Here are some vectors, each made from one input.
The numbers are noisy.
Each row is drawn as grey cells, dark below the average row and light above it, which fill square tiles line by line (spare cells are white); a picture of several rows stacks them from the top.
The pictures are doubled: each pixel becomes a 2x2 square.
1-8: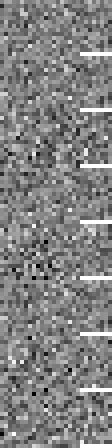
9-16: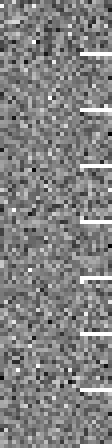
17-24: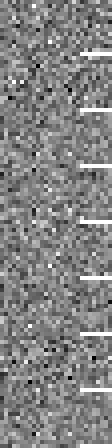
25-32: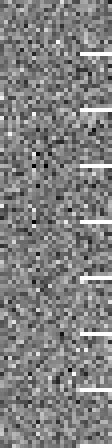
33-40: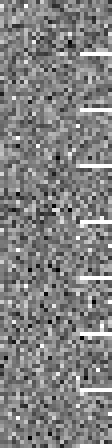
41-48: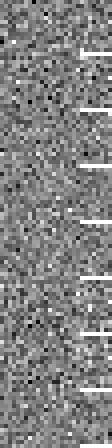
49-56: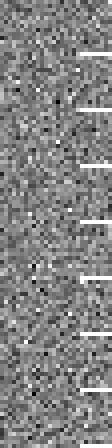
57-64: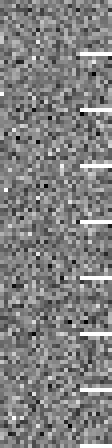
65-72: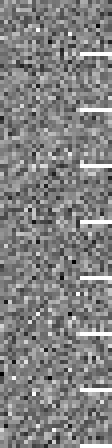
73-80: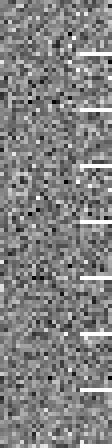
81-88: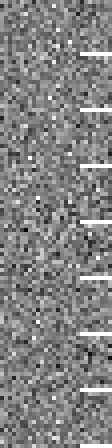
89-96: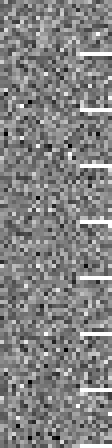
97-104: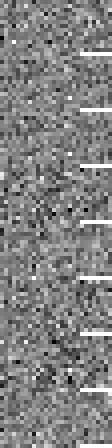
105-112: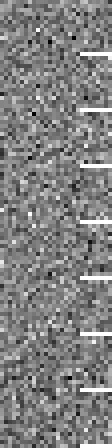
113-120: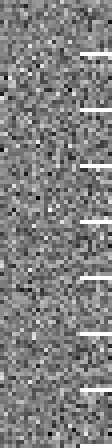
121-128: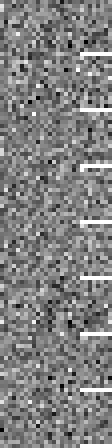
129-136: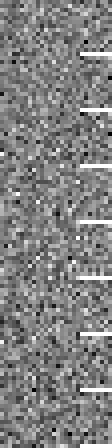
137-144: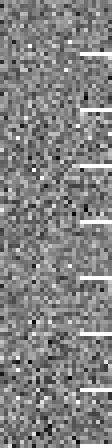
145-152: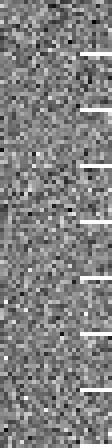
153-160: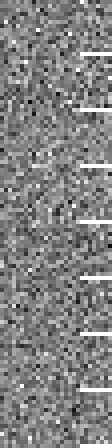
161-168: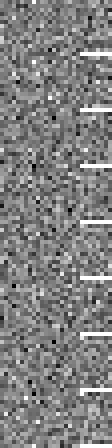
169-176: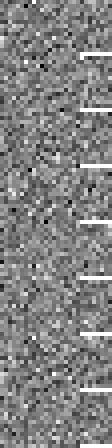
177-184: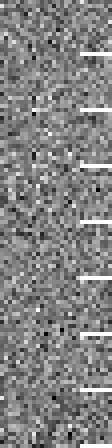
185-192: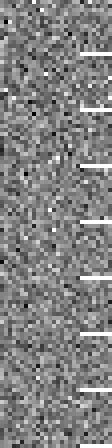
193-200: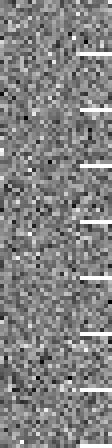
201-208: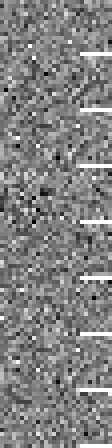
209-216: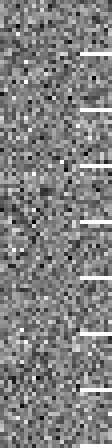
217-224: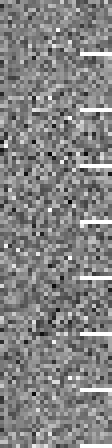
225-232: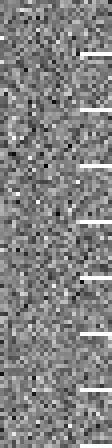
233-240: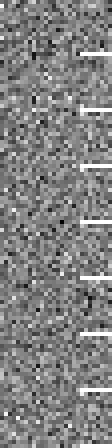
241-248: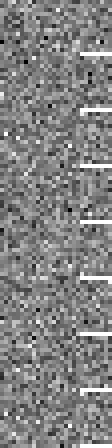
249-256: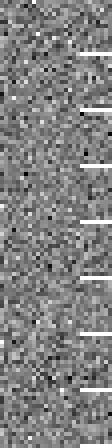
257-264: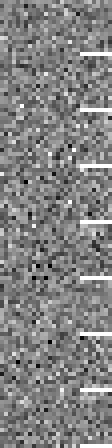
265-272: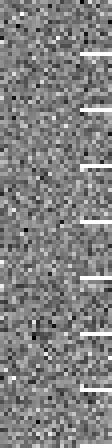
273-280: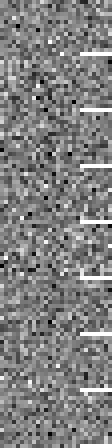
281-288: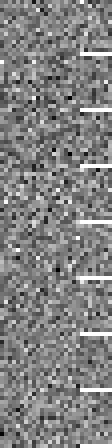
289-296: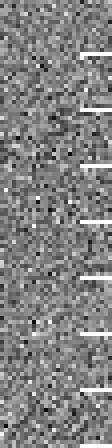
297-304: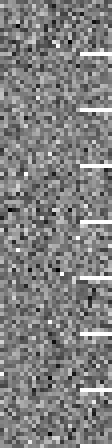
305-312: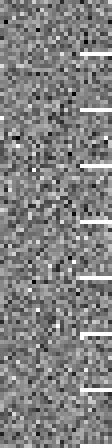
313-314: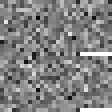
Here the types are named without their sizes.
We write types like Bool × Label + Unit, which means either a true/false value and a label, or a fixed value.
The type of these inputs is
Circle × Label × (Tree + Unit) × (Tree + Unit).
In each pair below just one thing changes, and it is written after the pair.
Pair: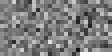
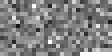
the place on the circle
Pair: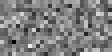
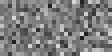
the place on the circle
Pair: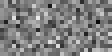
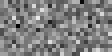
the node of the tree
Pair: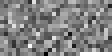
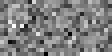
the node of the tree
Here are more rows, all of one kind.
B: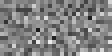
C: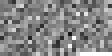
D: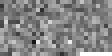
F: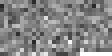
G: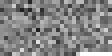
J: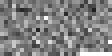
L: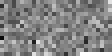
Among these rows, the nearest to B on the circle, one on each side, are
C and J.
